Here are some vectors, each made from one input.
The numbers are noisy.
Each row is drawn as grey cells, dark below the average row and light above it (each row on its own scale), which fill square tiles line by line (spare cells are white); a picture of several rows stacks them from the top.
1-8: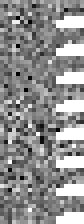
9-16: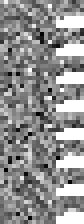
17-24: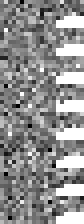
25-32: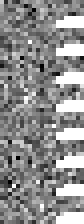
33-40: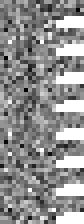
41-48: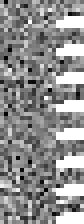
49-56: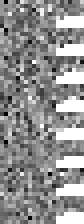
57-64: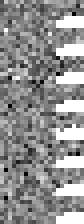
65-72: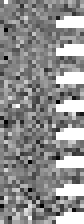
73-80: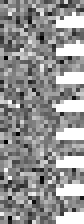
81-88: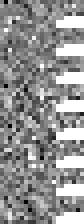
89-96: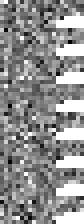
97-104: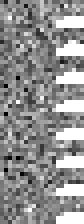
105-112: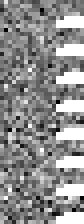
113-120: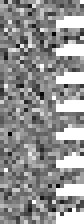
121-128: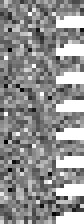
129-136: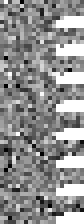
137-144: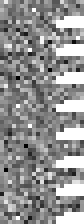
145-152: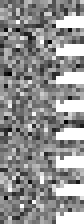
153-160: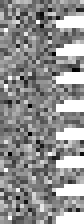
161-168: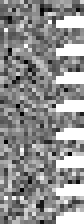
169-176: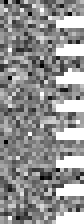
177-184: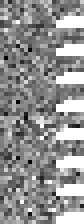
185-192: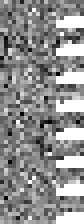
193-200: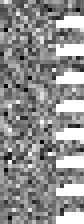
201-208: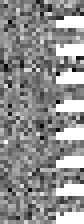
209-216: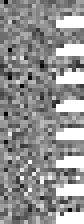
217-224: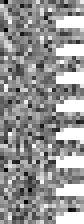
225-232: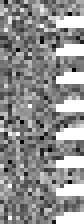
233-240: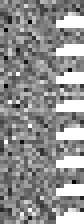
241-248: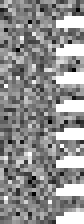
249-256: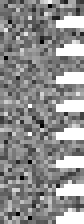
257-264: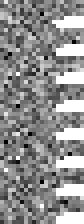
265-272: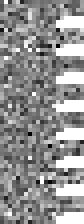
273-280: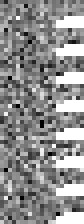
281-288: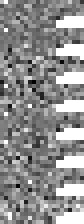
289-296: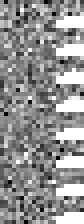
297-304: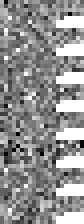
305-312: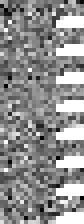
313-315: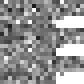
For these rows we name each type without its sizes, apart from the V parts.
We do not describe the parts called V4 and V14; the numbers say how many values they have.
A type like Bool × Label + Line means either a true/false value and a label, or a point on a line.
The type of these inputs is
Line × (Tree + V14) × V4.
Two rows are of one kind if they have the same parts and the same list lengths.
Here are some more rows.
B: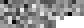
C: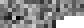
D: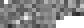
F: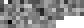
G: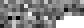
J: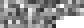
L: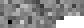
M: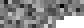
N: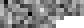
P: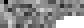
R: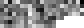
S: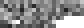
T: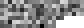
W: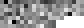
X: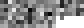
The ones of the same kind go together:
B, M, N, P, W, X
C, D, F, G, J, L, R, S, T

